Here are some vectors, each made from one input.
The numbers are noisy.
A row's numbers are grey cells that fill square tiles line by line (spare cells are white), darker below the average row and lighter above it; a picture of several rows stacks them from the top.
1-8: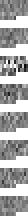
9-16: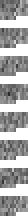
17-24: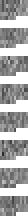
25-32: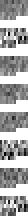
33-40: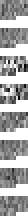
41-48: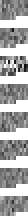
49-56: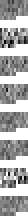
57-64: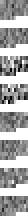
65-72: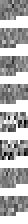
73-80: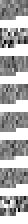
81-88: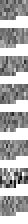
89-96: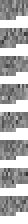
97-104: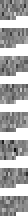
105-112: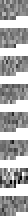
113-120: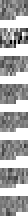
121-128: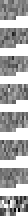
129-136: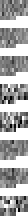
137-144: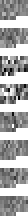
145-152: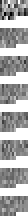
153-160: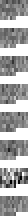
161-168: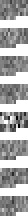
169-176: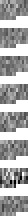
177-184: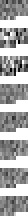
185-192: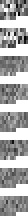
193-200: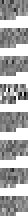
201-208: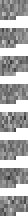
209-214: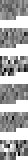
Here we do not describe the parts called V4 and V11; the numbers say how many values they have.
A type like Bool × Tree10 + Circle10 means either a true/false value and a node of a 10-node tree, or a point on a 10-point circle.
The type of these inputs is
(Line7 + Line8) × V11 + V4.
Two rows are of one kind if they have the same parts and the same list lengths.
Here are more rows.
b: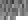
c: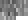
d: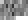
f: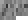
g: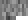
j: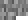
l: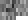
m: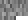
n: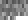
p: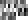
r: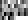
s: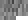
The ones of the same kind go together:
b, c, g, j, l, m, n, s
d, f
p, r

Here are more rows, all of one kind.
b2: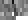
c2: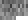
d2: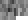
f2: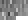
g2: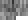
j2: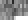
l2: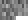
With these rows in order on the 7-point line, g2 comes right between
c2 and j2.
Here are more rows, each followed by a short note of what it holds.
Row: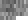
a point on a 7-point line and a value of V11
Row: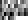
a value of V4
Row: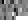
a point on a 7-point line and a value of V11
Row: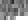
a point on a 7-point line and a value of V11
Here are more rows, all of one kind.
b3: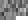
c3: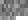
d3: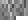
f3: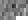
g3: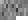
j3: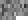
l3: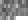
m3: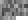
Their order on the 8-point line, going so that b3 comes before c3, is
f3, b3, d3, g3, m3, j3, c3, l3.
